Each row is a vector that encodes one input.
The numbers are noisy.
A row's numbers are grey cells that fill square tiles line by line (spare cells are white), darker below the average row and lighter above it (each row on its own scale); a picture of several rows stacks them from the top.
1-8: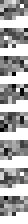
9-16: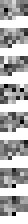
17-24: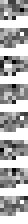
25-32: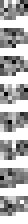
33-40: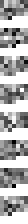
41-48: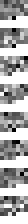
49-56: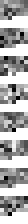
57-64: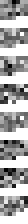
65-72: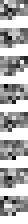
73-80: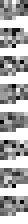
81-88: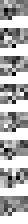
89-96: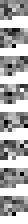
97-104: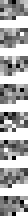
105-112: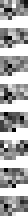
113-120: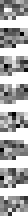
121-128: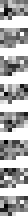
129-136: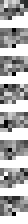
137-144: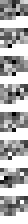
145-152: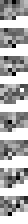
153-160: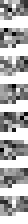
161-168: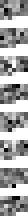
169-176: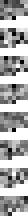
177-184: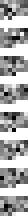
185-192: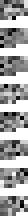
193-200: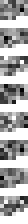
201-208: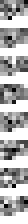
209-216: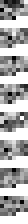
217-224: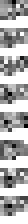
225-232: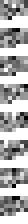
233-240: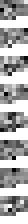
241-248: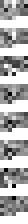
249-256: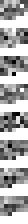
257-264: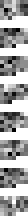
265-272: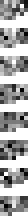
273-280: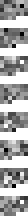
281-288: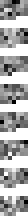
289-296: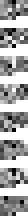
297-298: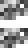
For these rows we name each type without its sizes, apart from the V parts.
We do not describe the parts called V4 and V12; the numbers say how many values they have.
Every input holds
either a point on a line and a node of a tree, or a value of V4 and a value of V12.
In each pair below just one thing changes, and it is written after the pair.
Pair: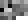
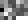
the value of V12
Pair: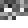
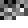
the value of V12
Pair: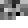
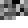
the value of V4
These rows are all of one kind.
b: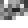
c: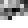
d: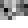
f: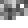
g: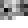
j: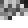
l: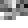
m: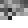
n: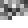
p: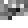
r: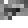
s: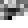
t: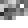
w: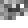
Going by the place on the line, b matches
g, j and t.
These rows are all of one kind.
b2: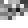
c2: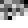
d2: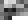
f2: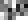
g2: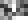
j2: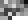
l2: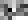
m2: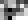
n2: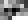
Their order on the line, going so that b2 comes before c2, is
d2, n2, j2, g2, b2, l2, f2, m2, c2.
